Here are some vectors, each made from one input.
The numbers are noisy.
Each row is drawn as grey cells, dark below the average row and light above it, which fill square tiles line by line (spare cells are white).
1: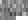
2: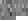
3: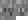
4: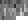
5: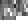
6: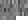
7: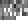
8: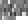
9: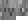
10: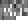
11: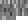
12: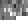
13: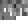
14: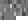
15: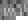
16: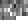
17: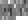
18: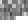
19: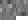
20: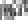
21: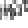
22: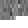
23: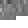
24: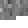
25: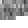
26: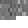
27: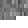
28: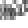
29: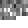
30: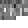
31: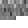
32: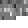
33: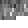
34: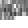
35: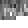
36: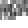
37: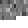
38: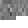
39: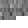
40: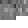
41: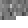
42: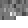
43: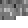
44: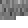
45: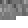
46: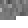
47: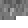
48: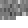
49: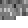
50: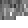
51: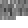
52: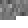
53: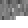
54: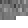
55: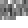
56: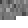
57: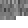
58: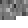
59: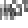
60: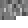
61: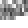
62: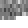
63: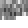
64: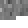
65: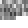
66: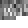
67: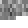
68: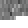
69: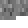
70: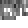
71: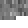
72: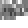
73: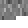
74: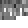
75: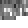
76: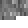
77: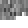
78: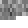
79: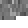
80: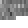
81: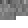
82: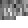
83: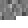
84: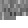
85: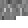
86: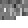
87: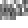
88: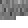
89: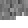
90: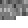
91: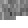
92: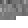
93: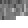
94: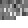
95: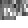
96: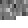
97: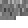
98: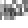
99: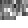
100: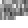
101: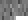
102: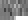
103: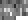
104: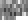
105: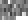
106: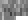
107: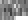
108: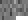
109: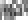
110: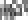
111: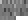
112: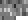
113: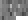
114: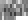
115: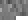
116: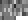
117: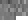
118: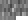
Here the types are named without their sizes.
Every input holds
a point on a line, together with either a fixed value, or three true/false values.
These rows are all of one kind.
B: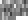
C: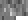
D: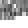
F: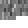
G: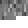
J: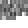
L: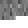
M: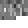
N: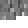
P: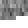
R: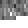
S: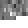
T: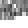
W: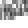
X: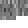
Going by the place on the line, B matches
C, F, M and W.
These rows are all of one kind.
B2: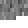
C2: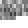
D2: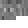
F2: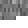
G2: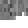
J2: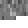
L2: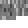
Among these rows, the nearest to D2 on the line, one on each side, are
B2 and C2.
